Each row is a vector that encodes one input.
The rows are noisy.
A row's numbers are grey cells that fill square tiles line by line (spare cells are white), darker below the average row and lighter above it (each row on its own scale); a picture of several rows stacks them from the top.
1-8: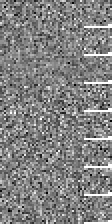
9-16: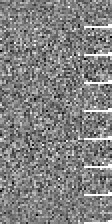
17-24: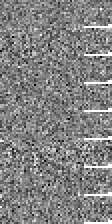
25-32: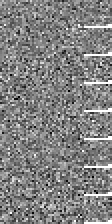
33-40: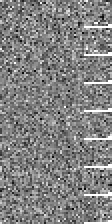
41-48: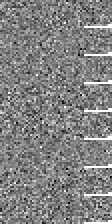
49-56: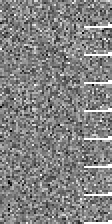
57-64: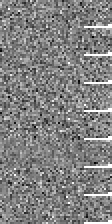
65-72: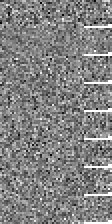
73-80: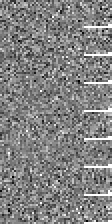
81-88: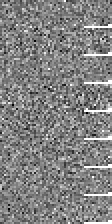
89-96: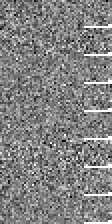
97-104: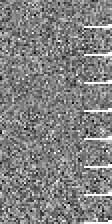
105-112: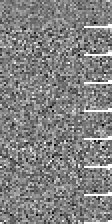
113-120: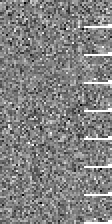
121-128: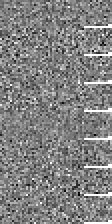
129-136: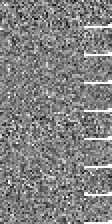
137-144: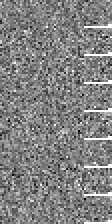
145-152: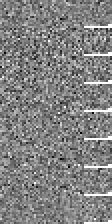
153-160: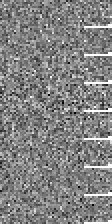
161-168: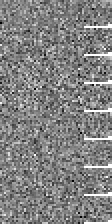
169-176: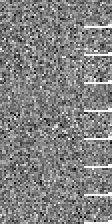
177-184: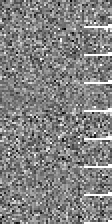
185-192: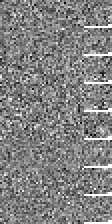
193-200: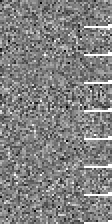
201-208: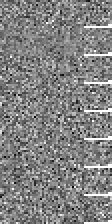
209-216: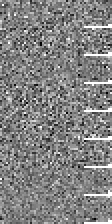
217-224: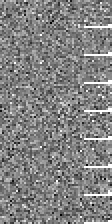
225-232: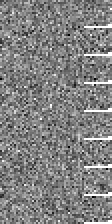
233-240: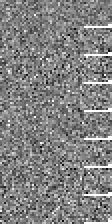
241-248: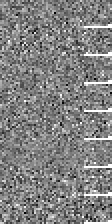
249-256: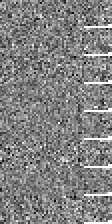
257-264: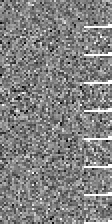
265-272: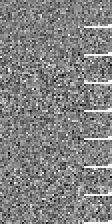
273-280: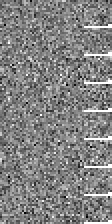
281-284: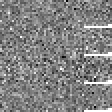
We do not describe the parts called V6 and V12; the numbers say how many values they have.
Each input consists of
a value of V6 and a value of V12, together with either a point on a 10-point circle, or a point on a 14-point circle.
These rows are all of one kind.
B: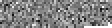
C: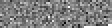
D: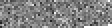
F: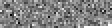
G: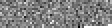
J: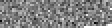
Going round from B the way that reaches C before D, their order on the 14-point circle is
B, F, C, G, J, D.
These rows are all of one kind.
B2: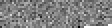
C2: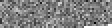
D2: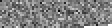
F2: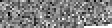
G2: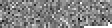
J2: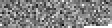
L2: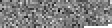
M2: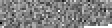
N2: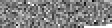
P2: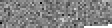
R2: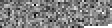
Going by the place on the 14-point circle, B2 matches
N2 and R2.
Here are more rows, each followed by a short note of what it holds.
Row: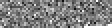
a point on a 10-point circle, a value of V6 and a value of V12
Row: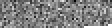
a point on a 10-point circle, a value of V6 and a value of V12
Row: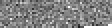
a point on a 14-point circle, a value of V6 and a value of V12
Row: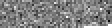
a point on a 10-point circle, a value of V6 and a value of V12
